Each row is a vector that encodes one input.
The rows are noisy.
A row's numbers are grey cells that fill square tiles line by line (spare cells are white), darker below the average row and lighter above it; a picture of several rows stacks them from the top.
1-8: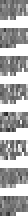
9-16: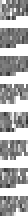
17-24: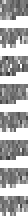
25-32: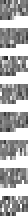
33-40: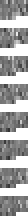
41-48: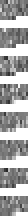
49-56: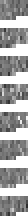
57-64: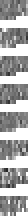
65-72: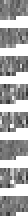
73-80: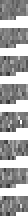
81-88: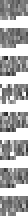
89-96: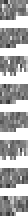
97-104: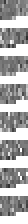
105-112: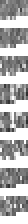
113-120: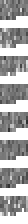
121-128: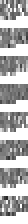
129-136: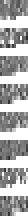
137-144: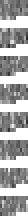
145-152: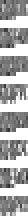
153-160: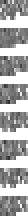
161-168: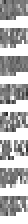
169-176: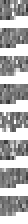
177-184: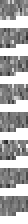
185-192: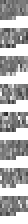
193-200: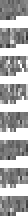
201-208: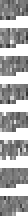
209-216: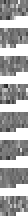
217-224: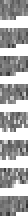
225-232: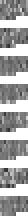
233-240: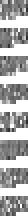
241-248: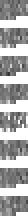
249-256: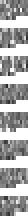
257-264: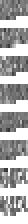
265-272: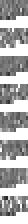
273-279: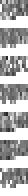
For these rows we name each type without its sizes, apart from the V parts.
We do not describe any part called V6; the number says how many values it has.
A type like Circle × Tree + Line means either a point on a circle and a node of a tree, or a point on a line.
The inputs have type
Bool × (Line × Line + V6).
